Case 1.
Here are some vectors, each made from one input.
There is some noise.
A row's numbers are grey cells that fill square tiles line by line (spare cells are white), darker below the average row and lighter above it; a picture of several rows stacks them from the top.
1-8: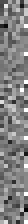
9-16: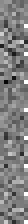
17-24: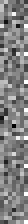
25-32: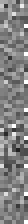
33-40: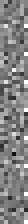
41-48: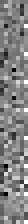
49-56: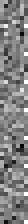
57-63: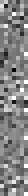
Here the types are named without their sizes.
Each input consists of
a point on a line and a true/false value.
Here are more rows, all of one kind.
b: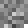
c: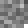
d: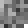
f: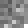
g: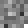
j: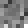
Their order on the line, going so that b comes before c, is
b, f, j, c, d, g.
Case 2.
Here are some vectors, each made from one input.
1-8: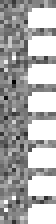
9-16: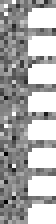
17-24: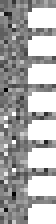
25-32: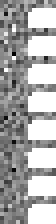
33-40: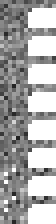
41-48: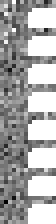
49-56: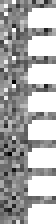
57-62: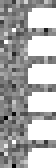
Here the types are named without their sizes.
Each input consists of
a label, together with either a fixed value, or a point on each of two lines.
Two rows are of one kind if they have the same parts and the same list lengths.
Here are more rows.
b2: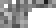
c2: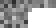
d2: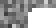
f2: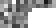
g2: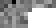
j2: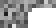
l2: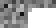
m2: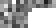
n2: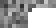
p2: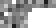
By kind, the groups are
b2, f2, m2, p2
c2, d2, g2, j2, l2, n2

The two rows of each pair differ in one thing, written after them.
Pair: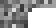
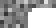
the label
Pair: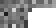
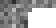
the place on one of the two lines
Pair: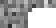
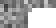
the place on one of the two lines
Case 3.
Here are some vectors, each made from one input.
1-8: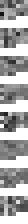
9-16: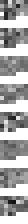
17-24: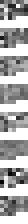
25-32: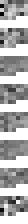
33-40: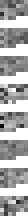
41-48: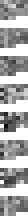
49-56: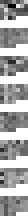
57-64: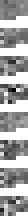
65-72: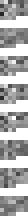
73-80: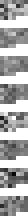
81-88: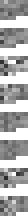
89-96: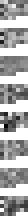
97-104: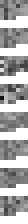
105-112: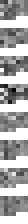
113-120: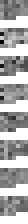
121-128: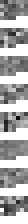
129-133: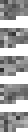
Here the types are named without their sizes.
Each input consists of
a list of points on a line.
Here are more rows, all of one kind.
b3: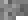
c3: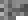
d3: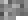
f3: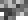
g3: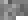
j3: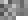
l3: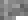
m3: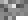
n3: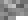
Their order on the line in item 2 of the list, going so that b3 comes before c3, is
b3, g3, m3, c3, l3, d3, n3, j3, f3.
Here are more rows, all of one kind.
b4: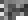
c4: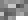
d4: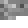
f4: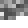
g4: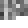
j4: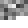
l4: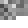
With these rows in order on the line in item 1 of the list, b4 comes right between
f4 and l4.
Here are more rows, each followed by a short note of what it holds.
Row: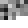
the empty list
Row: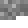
a list of two items
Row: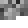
the empty list
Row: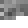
a list of two items
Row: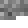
a list of two items
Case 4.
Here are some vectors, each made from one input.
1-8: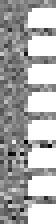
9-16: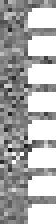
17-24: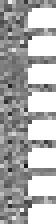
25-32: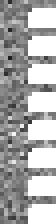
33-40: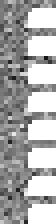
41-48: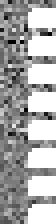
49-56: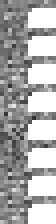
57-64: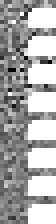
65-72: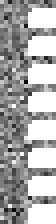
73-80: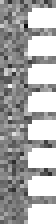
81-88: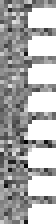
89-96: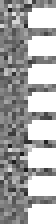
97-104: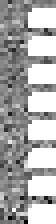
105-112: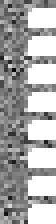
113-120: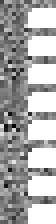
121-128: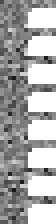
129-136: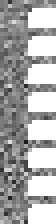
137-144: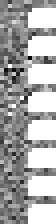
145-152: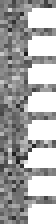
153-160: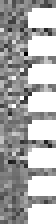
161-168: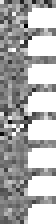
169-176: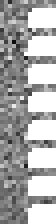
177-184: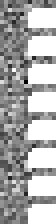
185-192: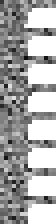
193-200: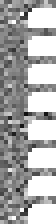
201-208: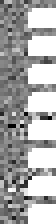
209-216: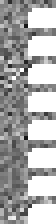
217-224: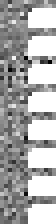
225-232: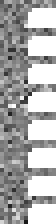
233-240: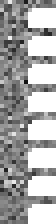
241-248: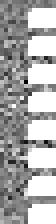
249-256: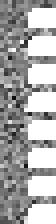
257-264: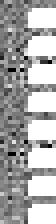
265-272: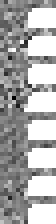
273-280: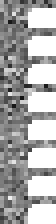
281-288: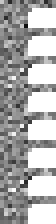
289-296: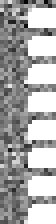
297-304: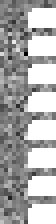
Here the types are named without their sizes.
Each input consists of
a list of points on a line.
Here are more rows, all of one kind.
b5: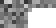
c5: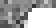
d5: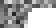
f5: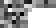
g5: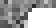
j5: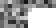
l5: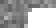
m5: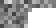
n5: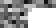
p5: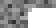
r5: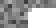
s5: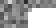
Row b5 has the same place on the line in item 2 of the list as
d5, f5, m5 and n5.
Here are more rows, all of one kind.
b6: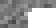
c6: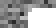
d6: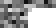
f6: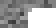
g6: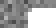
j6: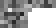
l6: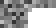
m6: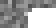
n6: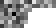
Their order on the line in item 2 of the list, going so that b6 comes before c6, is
m6, j6, b6, f6, c6, g6, l6, n6, d6.
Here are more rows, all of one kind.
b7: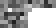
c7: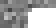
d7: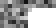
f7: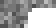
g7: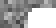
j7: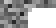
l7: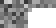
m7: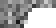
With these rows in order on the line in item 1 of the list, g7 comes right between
f7 and m7.
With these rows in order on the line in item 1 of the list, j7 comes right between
d7 and l7.
